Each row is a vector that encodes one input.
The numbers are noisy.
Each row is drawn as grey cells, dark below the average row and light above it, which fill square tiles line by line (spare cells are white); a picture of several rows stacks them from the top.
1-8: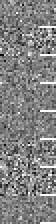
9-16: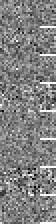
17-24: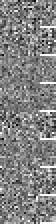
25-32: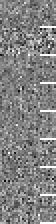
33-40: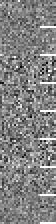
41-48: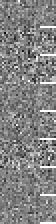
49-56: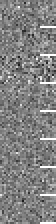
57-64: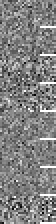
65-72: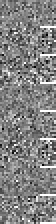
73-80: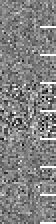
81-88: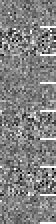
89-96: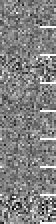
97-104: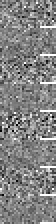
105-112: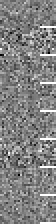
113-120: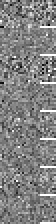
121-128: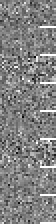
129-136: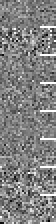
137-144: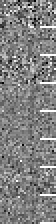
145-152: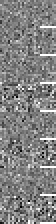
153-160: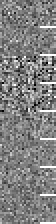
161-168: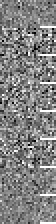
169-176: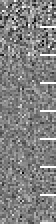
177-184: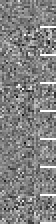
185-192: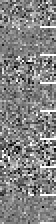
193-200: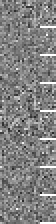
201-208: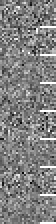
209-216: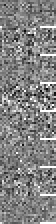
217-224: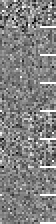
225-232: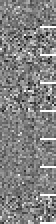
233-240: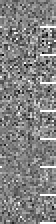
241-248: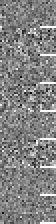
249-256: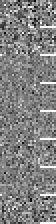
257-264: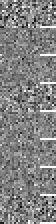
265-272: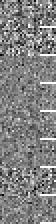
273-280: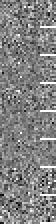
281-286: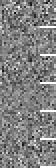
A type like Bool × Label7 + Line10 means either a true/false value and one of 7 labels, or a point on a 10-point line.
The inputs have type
(Bool × Bool × Bool + Unit) × Circle13 + Line13.
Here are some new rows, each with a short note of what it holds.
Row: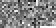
a point on a 13-point line
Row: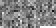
a point on a 13-point circle and three true/false values
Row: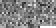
a point on a 13-point circle and three true/false values
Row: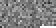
a point on a 13-point circle and three true/false values
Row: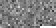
a point on a 13-point circle and three true/false values
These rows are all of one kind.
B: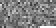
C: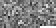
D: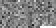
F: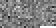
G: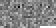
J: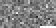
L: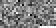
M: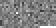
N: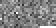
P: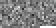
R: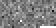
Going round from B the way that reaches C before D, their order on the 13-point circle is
B, C, F, N, G, J, P, L, D, M, R.
